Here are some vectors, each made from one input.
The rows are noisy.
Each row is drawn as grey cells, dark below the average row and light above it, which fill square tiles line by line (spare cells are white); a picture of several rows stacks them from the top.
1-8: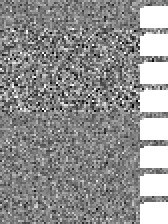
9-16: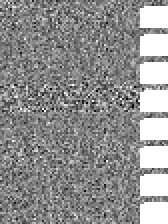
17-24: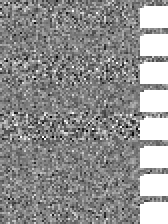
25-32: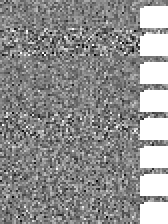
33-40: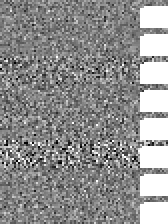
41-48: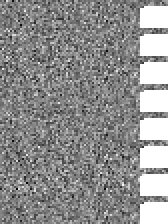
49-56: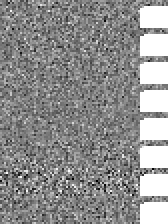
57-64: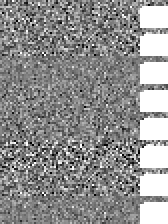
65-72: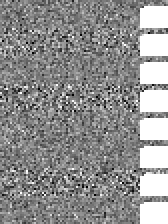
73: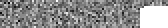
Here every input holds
a list of up to two points on a 4-point line.
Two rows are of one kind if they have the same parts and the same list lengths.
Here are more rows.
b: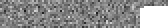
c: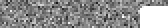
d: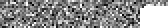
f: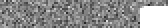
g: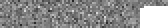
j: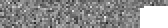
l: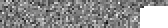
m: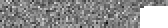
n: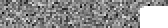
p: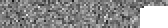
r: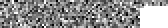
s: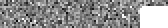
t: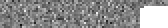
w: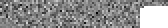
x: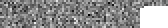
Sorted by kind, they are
b, c, f, n, s, w, x
d, r
g, j, l, m, p, t

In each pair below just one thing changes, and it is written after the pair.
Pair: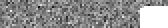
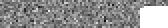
the place on the 4-point line in item 1 of the list
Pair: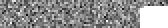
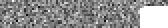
the place on the 4-point line in item 2 of the list
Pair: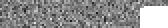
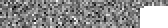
the place on the 4-point line in item 1 of the list
